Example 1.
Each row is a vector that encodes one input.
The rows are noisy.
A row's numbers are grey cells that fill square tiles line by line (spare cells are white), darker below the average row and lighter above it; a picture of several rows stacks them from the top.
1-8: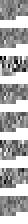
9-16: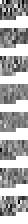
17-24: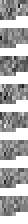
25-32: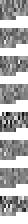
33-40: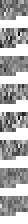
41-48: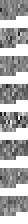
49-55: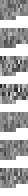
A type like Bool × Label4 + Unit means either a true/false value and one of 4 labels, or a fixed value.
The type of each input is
Bool × Bool × Bool + Unit.
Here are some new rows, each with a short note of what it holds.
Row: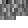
a fixed value
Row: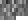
a fixed value
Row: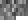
a fixed value
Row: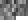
a fixed value
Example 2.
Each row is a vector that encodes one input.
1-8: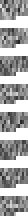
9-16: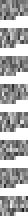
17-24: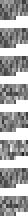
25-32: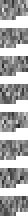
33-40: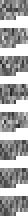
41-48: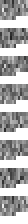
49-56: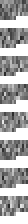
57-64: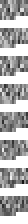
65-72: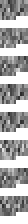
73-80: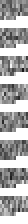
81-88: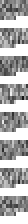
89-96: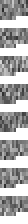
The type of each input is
Bool × Bool × Bool × Bool.
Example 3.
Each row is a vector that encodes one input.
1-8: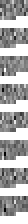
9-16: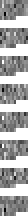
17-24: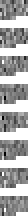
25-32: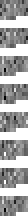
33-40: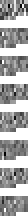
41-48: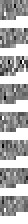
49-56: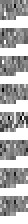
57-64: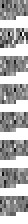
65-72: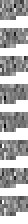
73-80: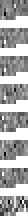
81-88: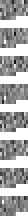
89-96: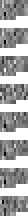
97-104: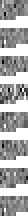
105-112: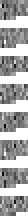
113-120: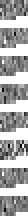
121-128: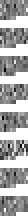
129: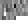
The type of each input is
Bool × Bool × Bool × Bool + Unit.
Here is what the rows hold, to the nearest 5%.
About 5% of them hold a fixed value. The rest hold four true/false values.
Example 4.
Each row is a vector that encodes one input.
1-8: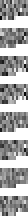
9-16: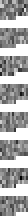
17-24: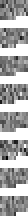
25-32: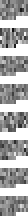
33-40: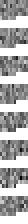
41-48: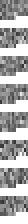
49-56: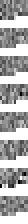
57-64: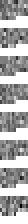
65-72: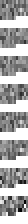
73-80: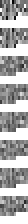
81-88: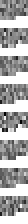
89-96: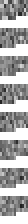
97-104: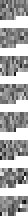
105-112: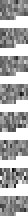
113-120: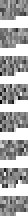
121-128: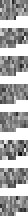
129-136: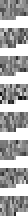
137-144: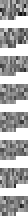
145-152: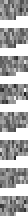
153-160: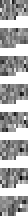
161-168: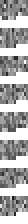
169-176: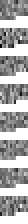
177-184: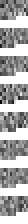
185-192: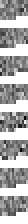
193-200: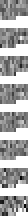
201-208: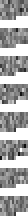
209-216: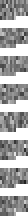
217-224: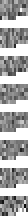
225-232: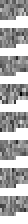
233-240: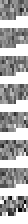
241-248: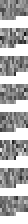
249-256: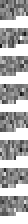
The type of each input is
Circle18.
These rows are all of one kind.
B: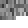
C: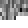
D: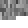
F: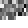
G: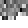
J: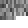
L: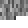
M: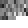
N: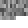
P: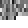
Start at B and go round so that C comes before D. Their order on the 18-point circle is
B, P, L, C, F, G, N, D, M, J.
